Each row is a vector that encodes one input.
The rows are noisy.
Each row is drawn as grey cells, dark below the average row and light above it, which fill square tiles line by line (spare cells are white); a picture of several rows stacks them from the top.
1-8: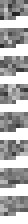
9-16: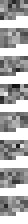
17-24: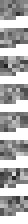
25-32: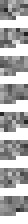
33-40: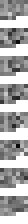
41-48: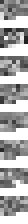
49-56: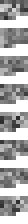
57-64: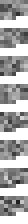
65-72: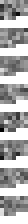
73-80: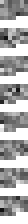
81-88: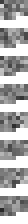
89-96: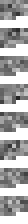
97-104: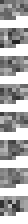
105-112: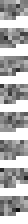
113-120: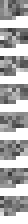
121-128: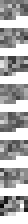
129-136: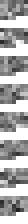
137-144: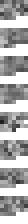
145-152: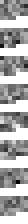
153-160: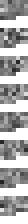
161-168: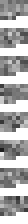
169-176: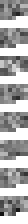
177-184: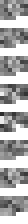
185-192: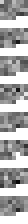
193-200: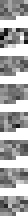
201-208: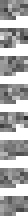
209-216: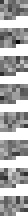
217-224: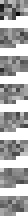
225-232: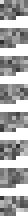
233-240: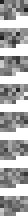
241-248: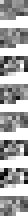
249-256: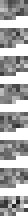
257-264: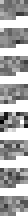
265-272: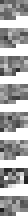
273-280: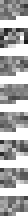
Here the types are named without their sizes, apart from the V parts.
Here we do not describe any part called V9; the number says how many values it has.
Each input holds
a list of items, each a true/false value and a value of V9.
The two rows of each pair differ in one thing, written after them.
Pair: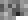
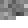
the value of V9 in item 2 of the list
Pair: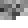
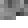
the value of V9 in item 1 of the list
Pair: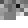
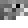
the value of V9 in item 2 of the list
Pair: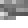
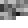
the value of V9 in item 1 of the list
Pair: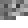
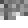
the value of V9 in item 2 of the list
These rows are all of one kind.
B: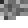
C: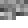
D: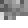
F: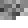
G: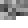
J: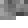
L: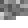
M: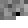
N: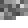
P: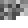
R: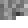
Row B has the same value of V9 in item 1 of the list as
D, L and N.
